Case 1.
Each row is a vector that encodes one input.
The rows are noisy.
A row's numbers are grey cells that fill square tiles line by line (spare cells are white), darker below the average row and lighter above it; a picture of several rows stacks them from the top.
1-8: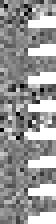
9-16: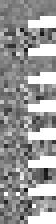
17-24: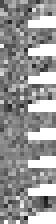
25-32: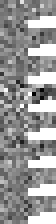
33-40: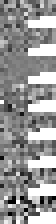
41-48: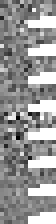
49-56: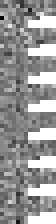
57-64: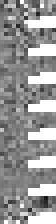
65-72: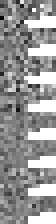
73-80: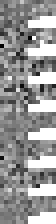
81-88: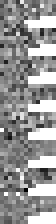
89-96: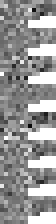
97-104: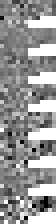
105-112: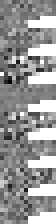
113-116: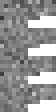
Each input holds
a list of up to two points on a 5-point line.
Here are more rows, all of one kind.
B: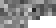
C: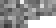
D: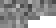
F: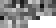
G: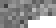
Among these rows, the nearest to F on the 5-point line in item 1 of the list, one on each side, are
C and G.
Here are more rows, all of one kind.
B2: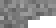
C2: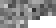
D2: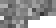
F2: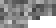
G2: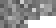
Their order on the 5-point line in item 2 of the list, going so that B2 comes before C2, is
F2, B2, G2, C2, D2.
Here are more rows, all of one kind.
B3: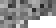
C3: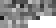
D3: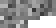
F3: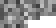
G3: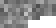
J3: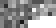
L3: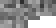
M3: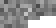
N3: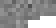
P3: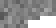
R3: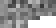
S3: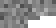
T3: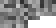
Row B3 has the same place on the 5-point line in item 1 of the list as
D3, N3 and R3.
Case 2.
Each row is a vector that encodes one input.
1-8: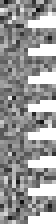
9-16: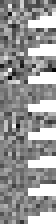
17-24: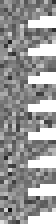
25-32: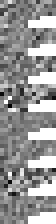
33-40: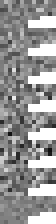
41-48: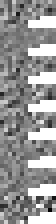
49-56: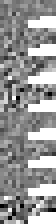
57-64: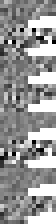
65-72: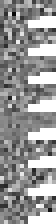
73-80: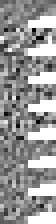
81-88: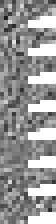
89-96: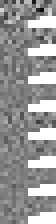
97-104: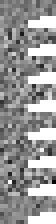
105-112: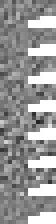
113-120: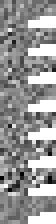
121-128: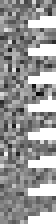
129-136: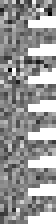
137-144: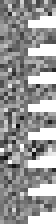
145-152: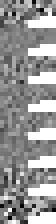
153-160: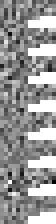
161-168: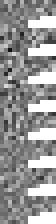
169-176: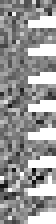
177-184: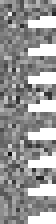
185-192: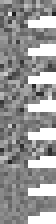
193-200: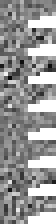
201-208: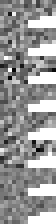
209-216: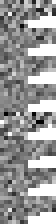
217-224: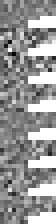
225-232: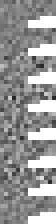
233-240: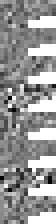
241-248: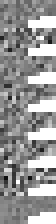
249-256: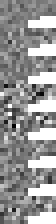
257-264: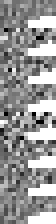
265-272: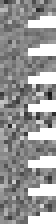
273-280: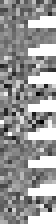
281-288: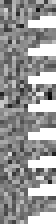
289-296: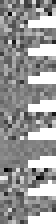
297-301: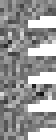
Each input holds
a list of up to two points on a 7-point line.
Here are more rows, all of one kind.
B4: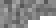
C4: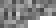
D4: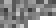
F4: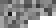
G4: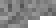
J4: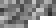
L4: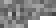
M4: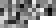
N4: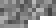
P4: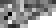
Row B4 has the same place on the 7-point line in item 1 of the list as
F4, M4 and P4.
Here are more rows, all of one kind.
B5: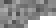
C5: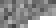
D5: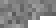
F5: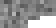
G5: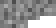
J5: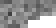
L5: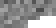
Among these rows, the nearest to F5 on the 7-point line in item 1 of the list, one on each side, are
G5 and J5.
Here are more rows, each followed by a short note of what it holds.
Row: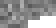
a list of one item
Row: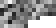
the empty list
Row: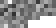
the empty list
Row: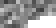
a list of two items
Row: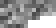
a list of one item
